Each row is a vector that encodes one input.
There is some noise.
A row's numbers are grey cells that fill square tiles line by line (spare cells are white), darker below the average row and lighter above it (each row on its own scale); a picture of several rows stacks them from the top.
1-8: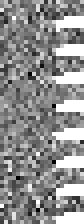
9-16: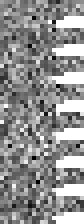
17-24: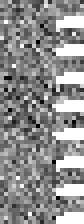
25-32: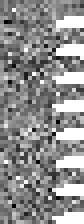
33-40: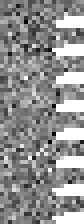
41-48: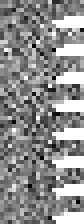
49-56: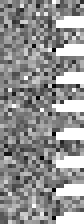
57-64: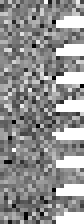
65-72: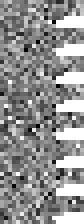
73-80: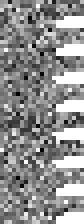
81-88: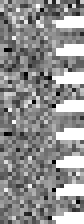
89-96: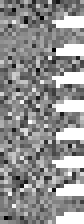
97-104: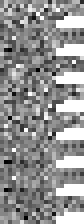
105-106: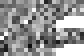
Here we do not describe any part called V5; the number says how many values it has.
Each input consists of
a list of up to two items, each a true/false value and a value of V5.
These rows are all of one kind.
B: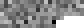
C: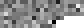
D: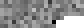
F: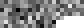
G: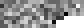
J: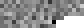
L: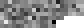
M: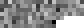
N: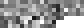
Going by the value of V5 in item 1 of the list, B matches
D, J and M.
